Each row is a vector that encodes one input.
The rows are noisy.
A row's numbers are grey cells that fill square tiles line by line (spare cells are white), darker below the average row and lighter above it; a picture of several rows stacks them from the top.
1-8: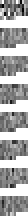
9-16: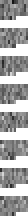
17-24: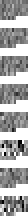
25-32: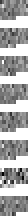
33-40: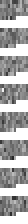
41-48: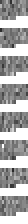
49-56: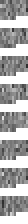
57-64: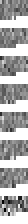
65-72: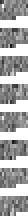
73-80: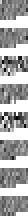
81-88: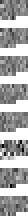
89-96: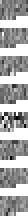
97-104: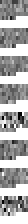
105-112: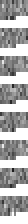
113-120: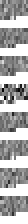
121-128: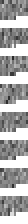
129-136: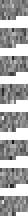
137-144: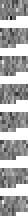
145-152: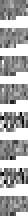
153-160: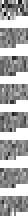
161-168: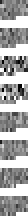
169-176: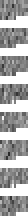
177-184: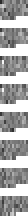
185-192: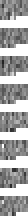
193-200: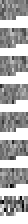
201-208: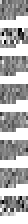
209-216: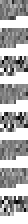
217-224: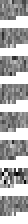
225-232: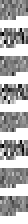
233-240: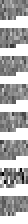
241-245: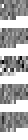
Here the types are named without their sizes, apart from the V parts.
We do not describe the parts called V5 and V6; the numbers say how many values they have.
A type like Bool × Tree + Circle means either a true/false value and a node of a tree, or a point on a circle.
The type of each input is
Line × (Tree + V5) + V6.
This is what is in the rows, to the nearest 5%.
About 90% of them hold a point on a line, together with either a node of a tree, or a value of V5. The rest hold a value of V6.
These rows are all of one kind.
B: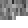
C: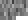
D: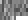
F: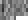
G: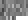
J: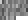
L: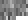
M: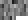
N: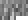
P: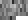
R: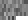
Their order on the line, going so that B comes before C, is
M, P, B, C, L, R, G, J, F, D, N.
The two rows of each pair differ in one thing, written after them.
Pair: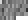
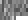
the place on the line
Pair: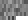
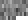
the place on the line
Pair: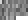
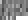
the value of V5
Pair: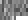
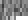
the value of V5
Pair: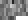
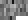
the value of V5
